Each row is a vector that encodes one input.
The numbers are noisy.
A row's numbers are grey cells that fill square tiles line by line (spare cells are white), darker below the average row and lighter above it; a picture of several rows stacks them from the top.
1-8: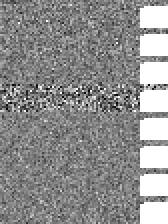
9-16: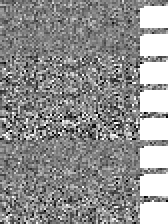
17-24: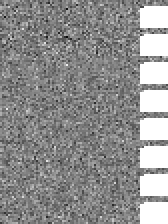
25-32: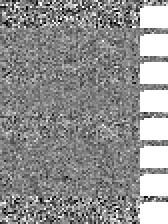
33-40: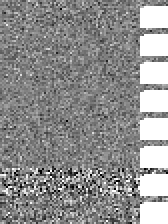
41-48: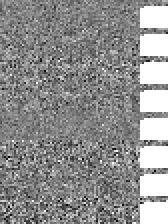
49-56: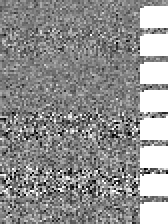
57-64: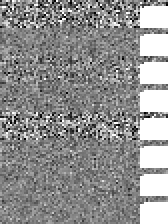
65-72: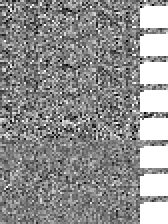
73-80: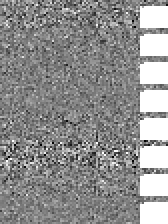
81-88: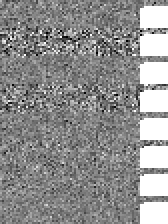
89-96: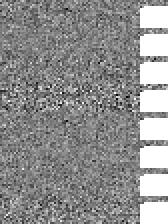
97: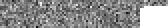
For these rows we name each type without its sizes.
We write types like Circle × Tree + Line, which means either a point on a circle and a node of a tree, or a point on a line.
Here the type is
List(Circle).
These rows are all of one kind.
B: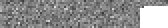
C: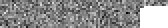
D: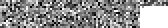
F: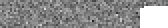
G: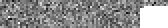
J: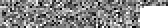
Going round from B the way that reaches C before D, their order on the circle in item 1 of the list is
B, F, C, G, J, D.
